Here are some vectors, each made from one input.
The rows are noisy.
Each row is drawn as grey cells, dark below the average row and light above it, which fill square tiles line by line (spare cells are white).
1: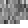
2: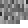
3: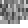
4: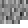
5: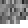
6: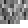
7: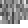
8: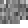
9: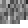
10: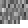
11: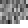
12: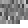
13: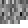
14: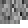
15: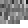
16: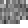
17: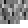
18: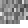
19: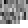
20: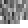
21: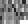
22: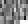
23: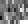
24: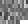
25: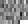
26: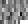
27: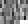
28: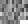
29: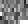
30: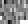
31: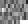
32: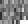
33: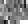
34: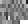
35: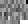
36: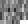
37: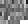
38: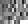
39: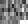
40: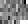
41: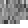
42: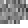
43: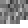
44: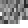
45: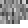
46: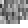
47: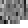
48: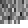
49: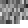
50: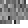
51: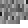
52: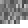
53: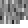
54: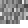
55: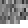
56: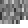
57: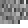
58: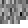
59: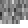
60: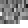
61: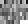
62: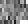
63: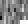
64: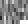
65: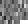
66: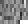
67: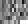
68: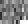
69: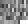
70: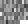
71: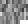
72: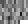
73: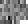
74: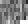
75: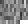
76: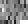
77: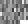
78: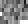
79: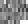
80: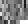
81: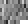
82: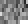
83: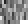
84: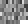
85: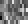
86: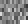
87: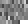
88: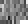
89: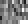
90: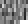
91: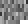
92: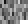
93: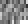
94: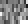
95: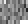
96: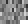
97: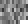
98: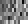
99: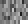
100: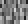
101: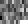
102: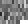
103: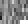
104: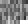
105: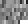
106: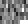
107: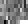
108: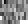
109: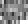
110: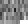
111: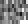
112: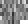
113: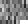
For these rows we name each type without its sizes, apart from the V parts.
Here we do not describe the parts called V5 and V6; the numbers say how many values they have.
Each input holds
a label, a true/false value, a value of V5 and a value of V6.
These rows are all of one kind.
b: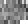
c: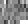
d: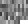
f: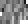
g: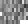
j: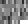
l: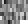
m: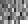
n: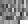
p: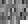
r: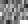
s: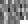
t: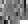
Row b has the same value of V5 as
g and s.
